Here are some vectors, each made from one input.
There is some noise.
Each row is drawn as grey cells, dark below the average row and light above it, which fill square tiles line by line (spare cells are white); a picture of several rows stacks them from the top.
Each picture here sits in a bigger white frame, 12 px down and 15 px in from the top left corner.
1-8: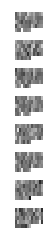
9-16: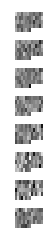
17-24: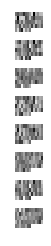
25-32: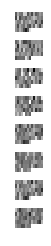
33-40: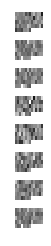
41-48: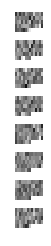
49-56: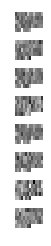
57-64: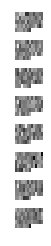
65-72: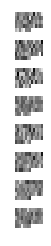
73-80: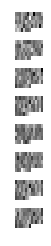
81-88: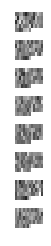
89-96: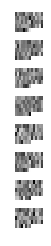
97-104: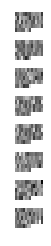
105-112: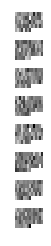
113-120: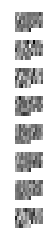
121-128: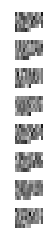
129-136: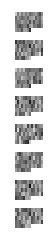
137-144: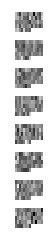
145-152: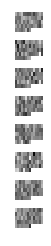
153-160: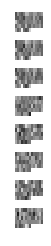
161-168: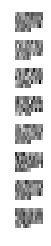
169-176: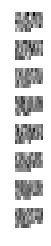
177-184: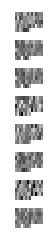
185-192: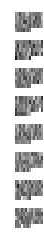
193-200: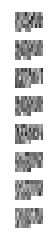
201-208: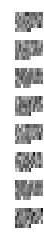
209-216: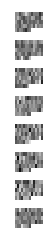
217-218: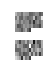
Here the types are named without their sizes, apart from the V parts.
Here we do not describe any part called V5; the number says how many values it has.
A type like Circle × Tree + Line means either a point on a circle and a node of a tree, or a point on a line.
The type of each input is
Line × (Line + List(V5)).
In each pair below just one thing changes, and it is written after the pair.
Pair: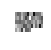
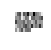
the value of V5 in item 1 of the list
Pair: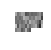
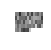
the place on the line
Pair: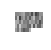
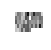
the place on the line
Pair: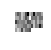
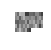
the place on the line
